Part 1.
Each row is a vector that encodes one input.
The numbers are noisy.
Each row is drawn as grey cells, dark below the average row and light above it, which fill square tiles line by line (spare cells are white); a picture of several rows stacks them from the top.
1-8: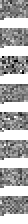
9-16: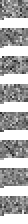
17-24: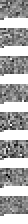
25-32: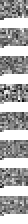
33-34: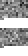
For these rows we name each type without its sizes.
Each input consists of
a point on a line.
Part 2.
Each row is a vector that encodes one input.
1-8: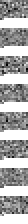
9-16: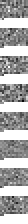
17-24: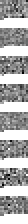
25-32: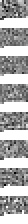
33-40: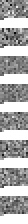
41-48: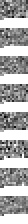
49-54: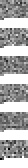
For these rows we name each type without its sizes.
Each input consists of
a point on a line.
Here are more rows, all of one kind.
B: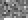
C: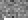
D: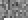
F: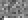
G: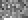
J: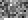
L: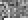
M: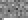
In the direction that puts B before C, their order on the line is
G, B, M, J, D, F, C, L.
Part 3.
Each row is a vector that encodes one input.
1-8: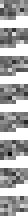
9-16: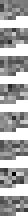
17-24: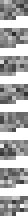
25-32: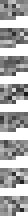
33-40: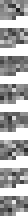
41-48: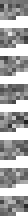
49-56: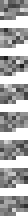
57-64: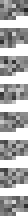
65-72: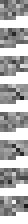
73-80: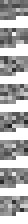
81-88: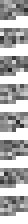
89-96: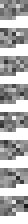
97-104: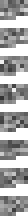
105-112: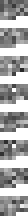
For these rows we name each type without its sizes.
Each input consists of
a point on a circle.
